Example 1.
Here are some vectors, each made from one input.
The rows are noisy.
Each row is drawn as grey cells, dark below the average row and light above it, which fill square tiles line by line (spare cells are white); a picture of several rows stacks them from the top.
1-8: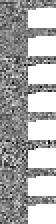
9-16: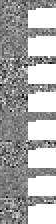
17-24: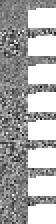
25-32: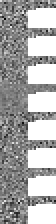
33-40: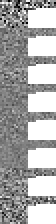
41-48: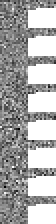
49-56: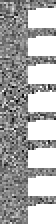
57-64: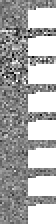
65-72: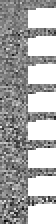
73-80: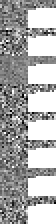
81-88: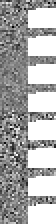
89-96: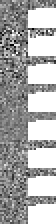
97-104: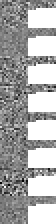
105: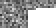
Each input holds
either one of 10 labels and a point on an 8-point line, or four true/false values.
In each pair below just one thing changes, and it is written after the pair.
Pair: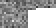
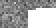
the label
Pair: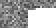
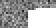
the label
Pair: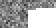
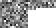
the label
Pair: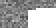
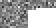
the label
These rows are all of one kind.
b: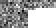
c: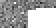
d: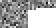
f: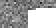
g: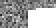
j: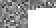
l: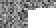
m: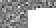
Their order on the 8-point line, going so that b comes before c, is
d, b, f, l, c, j, m, g.
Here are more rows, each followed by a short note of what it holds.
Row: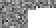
four true/false values
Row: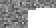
four true/false values
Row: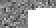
four true/false values
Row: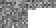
four true/false values
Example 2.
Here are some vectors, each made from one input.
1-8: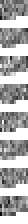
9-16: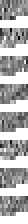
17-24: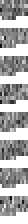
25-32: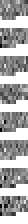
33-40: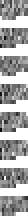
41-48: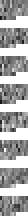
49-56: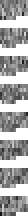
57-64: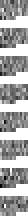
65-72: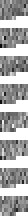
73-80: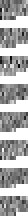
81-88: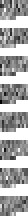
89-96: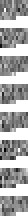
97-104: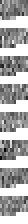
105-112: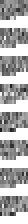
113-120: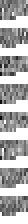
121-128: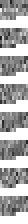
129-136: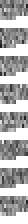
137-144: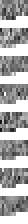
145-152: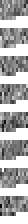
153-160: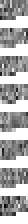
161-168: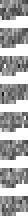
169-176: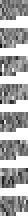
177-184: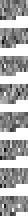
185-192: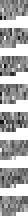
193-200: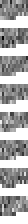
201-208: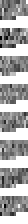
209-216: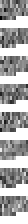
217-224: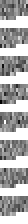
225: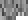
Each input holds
a point on a 15-point circle and a point on an 8-point line, together with either a fixed value, or four true/false values.
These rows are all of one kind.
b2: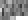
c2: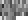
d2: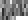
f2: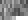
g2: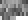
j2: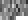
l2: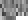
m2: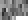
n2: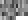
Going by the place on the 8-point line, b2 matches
d2, g2 and m2.
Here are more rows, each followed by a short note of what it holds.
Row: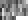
a point on a 15-point circle and a point on an 8-point line
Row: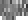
a point on a 15-point circle, a point on an 8-point line and four true/false values
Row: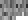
a point on a 15-point circle, a point on an 8-point line and four true/false values
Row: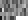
a point on a 15-point circle and a point on an 8-point line
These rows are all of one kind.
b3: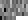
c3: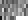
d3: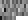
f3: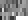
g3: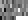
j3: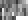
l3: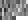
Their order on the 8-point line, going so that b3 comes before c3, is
d3, b3, g3, l3, c3, j3, f3.
